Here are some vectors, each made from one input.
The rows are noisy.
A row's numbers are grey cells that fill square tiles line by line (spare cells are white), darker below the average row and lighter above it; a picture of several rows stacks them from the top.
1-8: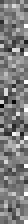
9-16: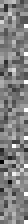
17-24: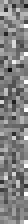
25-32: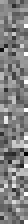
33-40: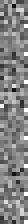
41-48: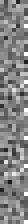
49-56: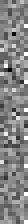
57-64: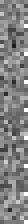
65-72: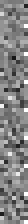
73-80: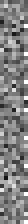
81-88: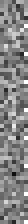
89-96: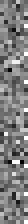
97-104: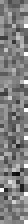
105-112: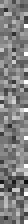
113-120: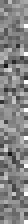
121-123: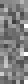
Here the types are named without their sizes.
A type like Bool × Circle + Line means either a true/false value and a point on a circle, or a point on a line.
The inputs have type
List(Line).
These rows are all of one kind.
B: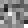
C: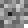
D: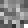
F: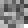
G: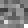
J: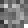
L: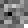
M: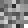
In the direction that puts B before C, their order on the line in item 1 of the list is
B, M, F, G, C, L, D, J.
